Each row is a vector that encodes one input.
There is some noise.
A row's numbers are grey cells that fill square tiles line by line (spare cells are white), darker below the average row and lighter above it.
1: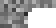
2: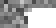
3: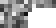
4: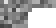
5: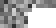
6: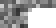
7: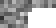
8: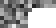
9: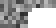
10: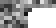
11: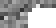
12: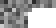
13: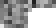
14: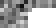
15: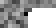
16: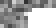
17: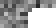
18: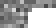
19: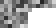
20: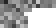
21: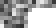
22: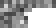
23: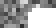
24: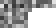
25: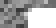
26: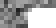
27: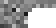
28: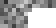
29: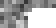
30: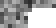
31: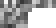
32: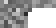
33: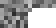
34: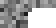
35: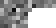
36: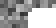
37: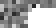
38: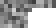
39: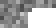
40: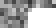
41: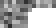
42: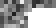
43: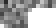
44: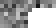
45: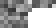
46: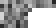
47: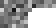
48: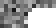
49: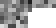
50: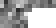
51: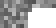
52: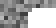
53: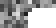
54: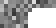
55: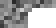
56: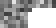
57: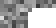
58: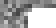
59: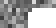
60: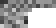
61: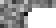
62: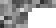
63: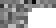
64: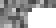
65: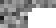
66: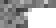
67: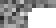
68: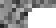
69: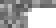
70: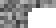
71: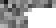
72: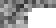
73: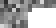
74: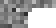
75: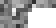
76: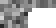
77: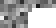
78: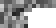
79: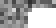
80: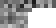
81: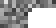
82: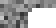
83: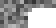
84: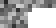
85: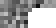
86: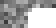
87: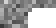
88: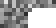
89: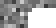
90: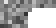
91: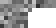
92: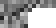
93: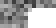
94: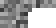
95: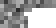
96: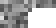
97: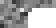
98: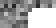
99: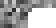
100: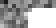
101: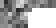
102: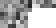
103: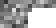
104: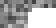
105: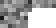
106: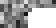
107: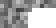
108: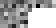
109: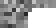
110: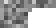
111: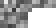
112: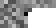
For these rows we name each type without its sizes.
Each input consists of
a point on a line, together with either a label, or a point on a line.
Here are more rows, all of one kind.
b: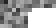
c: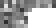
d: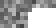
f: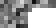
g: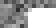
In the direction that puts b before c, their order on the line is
b, f, g, d, c.
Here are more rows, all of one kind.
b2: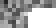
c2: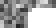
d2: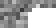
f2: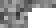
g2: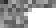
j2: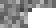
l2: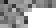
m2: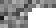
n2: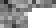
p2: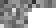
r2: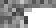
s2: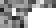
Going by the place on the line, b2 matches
g2, l2, n2 and p2.
